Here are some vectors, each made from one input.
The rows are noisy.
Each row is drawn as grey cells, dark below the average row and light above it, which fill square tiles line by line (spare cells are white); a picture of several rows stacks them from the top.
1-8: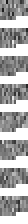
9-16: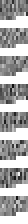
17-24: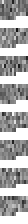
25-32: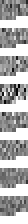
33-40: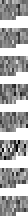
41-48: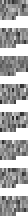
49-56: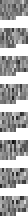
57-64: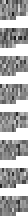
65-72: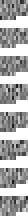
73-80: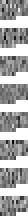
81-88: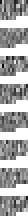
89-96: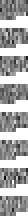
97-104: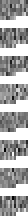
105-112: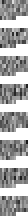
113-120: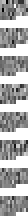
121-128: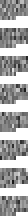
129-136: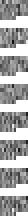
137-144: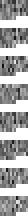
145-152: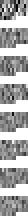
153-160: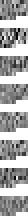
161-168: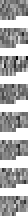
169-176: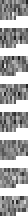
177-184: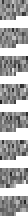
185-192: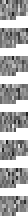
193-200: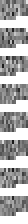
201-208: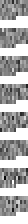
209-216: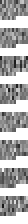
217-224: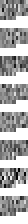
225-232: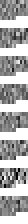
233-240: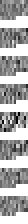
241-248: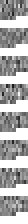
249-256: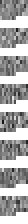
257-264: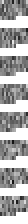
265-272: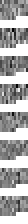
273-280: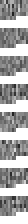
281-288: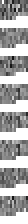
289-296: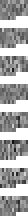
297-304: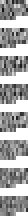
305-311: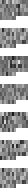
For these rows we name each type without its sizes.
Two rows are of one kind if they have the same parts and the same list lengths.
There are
4 kinds of row.
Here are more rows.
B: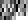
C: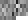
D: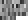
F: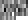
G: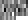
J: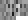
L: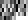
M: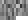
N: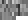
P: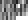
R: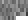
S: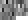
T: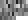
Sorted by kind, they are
B, L
C, J, M, P, S, T
D, F, G, N
R

